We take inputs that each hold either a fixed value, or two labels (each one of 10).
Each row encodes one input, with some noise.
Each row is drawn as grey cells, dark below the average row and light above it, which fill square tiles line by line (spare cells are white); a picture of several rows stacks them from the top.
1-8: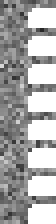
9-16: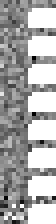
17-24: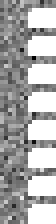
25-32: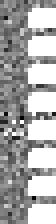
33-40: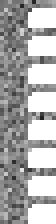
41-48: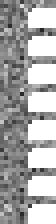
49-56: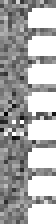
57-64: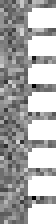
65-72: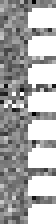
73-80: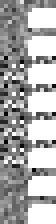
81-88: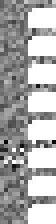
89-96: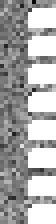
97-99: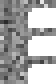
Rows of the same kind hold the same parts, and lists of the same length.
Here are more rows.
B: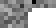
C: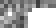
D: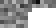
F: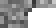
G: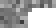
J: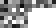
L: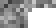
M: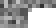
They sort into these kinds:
B, C, D, F, G, L, M
J

